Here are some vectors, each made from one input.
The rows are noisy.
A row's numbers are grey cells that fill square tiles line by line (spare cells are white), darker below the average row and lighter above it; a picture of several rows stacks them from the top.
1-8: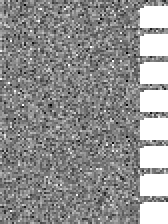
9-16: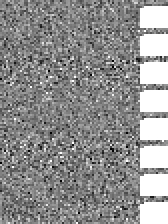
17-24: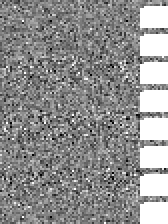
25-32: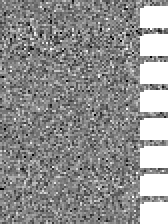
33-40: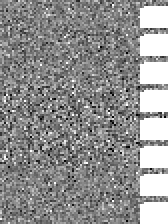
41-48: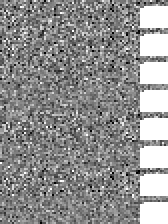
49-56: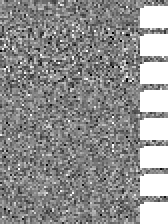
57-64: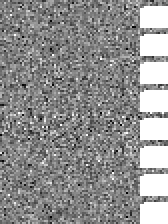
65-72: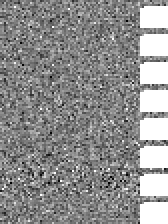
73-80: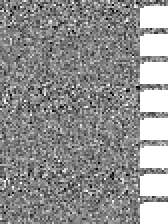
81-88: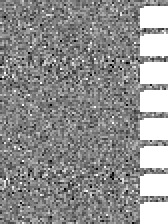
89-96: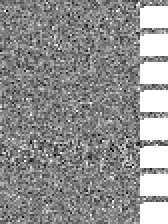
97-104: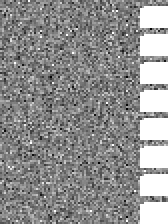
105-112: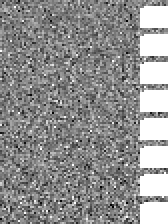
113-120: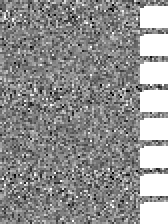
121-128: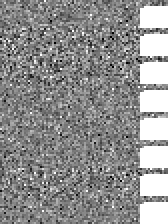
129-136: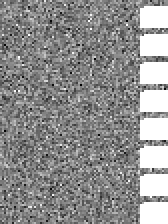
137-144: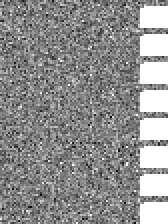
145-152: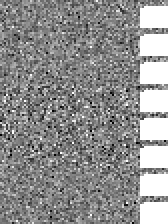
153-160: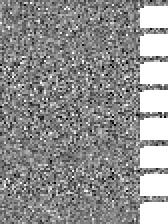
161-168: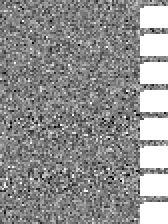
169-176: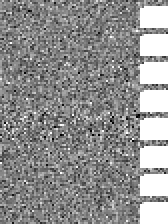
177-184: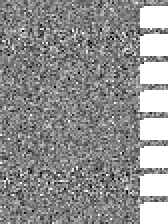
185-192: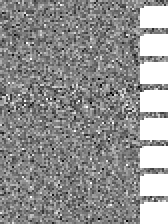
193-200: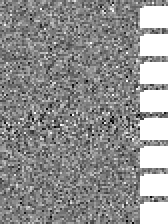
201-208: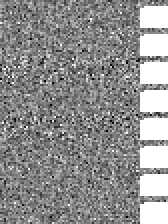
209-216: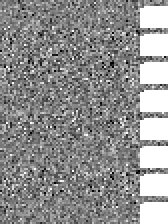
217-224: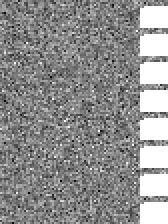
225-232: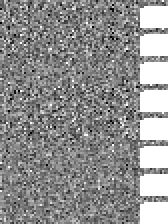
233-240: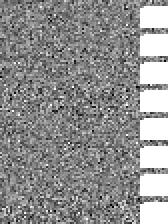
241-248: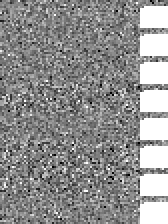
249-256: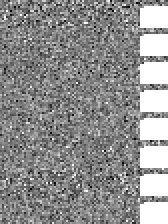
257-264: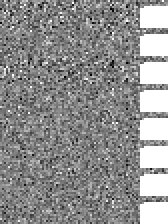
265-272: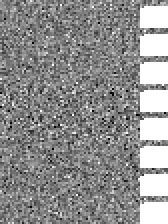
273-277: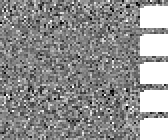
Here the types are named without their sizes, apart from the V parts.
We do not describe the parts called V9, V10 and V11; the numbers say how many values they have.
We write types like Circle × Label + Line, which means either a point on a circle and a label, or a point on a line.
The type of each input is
((Bool × Circle + Unit) × V9 × V10 + V11) × Label.
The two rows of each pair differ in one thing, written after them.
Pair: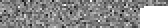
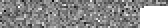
the value of V9
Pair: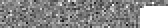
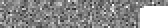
the true/false value
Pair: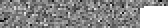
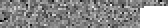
the true/false value
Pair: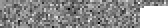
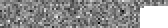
the place on the circle
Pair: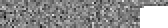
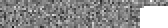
the value of V9
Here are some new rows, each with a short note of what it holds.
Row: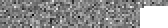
a label, a value of V9 and a value of V10
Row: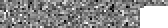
a label and a value of V11
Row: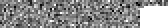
a label and a value of V11
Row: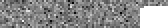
a point on a circle, a label, a true/false value, a value of V9 and a value of V10
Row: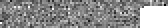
a label, a value of V9 and a value of V10
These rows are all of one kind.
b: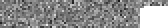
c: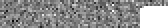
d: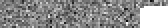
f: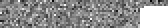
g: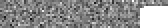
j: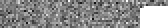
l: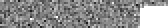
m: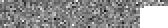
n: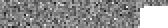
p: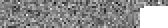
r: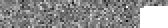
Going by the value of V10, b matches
l, m, n and p.
